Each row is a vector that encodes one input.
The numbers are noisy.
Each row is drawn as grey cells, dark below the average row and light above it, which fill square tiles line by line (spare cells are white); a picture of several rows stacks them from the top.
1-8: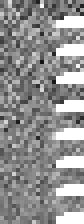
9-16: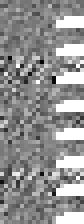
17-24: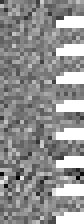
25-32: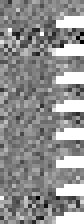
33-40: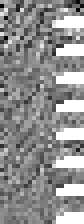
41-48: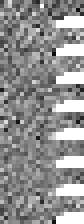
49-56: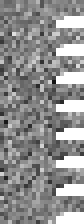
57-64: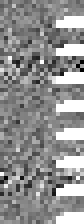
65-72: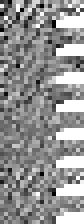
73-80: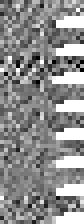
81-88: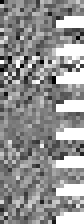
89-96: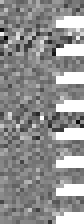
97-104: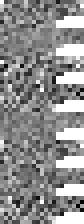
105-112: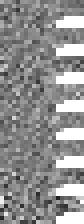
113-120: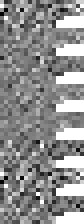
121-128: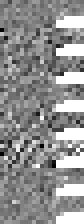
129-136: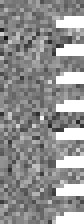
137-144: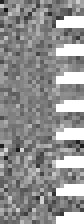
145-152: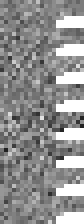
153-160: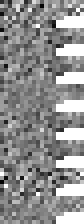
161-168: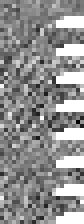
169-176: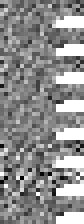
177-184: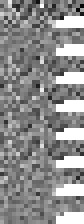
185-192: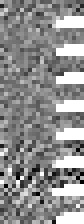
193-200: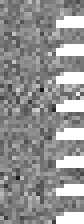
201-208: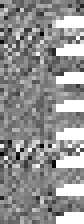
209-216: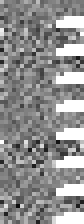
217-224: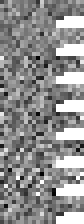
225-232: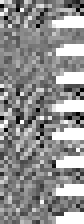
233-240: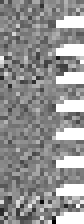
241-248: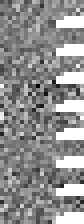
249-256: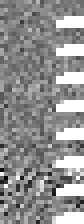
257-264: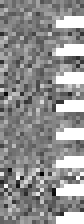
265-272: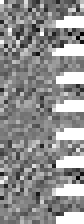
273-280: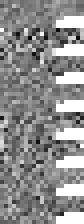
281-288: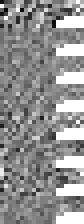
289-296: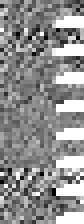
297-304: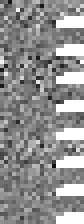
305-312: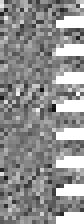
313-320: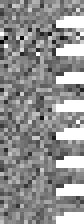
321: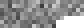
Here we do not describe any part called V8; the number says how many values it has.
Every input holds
either a point on a 4-point line, or a point on a 12-point line and four true/false values, or a value of V8.
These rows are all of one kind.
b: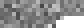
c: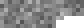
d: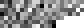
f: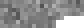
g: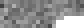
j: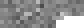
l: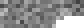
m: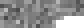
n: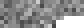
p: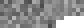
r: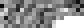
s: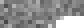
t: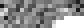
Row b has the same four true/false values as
f, m and t.
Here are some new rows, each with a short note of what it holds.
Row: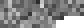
a value of V8
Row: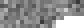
a point on a 12-point line and four true/false values
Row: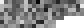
a point on a 4-point line
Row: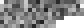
a point on a 4-point line
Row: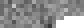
a point on a 12-point line and four true/false values
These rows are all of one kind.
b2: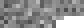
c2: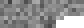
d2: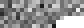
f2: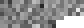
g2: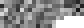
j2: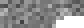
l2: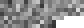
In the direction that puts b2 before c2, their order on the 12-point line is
d2, b2, g2, l2, f2, j2, c2.
